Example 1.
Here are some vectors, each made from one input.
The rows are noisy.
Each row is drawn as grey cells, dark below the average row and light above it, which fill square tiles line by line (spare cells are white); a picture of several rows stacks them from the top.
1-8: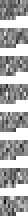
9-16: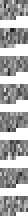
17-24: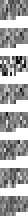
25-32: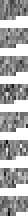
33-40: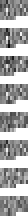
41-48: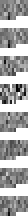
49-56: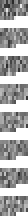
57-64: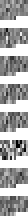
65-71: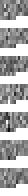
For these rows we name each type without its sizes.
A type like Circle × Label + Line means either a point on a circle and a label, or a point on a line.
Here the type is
List(Line).
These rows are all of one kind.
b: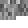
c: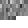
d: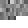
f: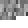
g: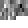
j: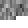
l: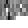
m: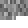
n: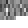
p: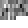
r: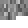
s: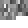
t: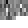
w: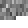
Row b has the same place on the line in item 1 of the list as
m, r and s.
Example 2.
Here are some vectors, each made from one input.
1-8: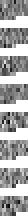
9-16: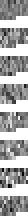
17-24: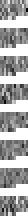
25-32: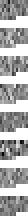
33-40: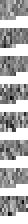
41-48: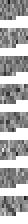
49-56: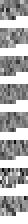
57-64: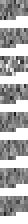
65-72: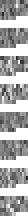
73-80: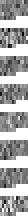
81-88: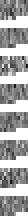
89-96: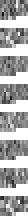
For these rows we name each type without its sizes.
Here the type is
Line + Tree.
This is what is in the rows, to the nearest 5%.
About 25% of them hold a point on a line. The rest hold a node of a tree.
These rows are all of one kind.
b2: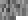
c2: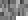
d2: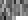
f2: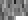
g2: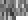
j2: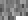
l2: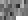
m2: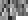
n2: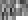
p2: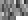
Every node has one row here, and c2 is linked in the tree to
b2 and g2.
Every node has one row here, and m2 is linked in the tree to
b2 and f2.
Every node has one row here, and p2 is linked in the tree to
l2.
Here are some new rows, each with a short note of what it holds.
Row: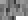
a node of a tree
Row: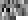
a node of a tree
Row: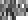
a node of a tree
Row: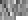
a point on a line
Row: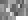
a point on a line
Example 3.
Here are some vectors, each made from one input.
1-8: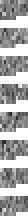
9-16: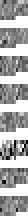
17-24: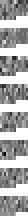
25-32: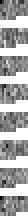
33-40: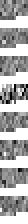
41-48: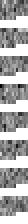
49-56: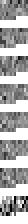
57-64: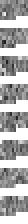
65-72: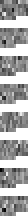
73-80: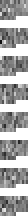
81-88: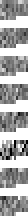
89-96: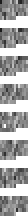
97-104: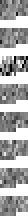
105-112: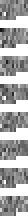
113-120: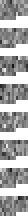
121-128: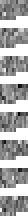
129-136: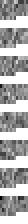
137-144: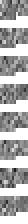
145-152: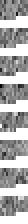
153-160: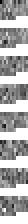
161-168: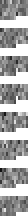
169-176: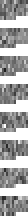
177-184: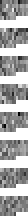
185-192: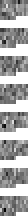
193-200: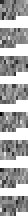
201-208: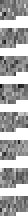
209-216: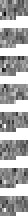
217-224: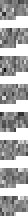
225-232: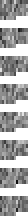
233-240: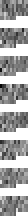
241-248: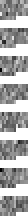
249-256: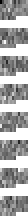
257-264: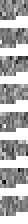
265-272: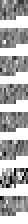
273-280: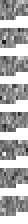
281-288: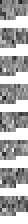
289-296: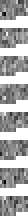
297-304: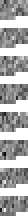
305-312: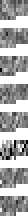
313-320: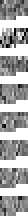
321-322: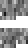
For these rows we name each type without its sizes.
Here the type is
Bool × Bool × Bool × Bool × Bool × Label + Unit.
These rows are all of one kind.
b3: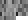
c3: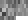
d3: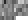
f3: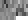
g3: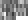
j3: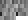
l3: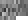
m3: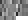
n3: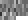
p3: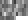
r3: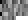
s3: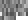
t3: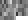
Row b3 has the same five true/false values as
j3, m3 and t3.
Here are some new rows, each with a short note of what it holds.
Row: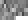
a label and five true/false values
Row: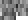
a label and five true/false values
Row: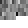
a label and five true/false values
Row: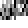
a fixed value
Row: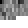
a label and five true/false values
